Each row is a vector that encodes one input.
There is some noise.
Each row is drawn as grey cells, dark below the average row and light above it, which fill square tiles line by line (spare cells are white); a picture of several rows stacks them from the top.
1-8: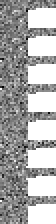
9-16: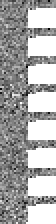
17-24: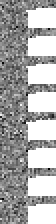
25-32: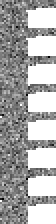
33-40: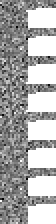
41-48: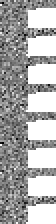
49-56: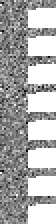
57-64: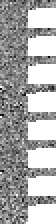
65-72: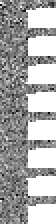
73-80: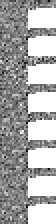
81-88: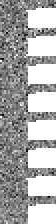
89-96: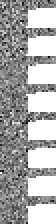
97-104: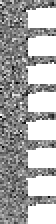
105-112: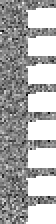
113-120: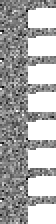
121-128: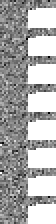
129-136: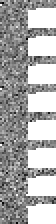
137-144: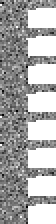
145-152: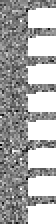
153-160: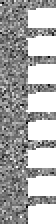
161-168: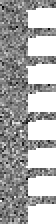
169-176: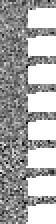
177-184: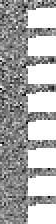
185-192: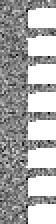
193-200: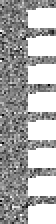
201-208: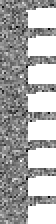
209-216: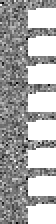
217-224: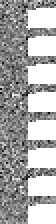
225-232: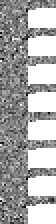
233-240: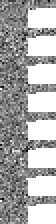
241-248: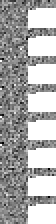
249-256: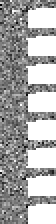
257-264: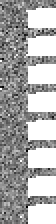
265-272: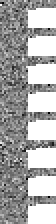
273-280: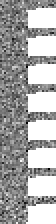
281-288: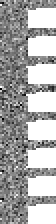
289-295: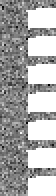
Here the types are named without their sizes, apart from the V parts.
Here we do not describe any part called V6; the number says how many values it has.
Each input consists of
a label, together with either a point on each of two circles and a value of V6, or a fixed value.
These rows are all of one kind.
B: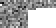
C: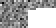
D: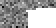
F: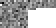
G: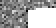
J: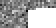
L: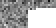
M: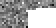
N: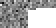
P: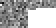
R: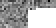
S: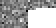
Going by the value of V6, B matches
D, L, M and P.
